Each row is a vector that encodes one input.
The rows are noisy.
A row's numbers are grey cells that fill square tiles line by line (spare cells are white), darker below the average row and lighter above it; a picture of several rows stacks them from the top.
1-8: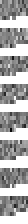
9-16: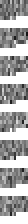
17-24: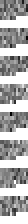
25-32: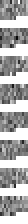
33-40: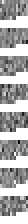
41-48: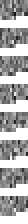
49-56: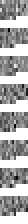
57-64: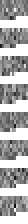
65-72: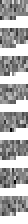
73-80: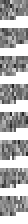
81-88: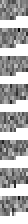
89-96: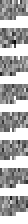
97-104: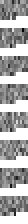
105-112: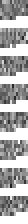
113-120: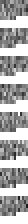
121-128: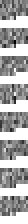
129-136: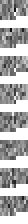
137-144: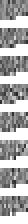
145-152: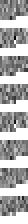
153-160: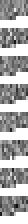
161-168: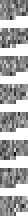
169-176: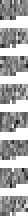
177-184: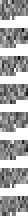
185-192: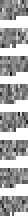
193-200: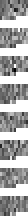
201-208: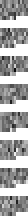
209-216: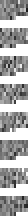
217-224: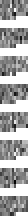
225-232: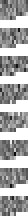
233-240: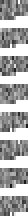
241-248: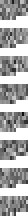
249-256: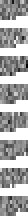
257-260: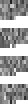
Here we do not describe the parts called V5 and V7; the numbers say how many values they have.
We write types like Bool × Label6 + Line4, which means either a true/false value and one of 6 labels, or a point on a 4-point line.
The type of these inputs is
(Bool × Bool × Bool × Bool + Tree10) × Tree9 × V5 × V7.
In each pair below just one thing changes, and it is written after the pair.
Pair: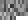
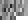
the value of V5
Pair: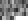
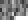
one of the four true/false values
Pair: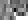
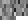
the value of V5
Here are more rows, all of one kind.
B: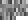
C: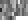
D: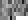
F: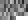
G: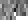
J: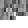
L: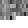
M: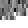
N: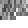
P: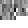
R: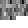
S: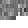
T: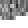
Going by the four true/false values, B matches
D, L and R.
